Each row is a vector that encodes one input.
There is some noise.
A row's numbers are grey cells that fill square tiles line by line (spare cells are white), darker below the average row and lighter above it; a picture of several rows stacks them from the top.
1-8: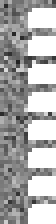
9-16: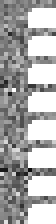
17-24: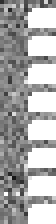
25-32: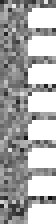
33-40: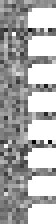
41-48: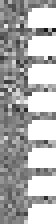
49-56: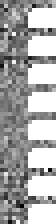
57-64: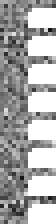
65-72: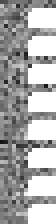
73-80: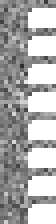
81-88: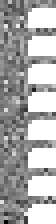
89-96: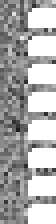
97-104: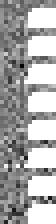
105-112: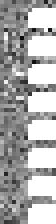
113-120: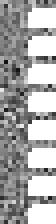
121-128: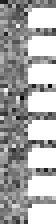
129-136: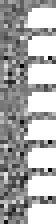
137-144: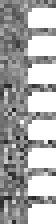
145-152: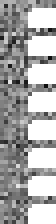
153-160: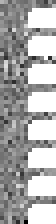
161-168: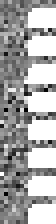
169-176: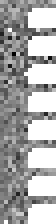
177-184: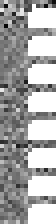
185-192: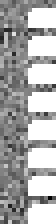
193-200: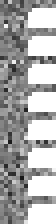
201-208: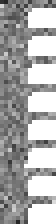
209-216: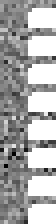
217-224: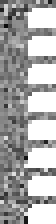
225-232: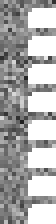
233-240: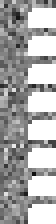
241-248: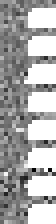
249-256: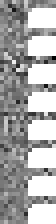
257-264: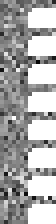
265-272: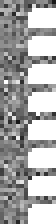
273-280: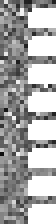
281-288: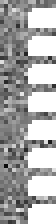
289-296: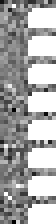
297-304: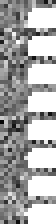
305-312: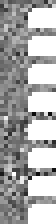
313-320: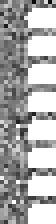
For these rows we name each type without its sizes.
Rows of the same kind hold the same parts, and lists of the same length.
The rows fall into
2 kinds.
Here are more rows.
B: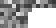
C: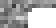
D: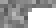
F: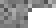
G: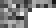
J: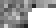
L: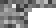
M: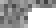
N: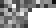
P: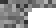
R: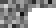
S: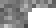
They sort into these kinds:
B, G, L, N, P, R
C, D, F, J, M, S

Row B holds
a node of a tree.
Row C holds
four true/false values.
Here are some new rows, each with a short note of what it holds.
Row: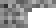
four true/false values
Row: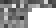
a node of a tree
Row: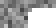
four true/false values
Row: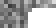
four true/false values
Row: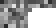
a node of a tree
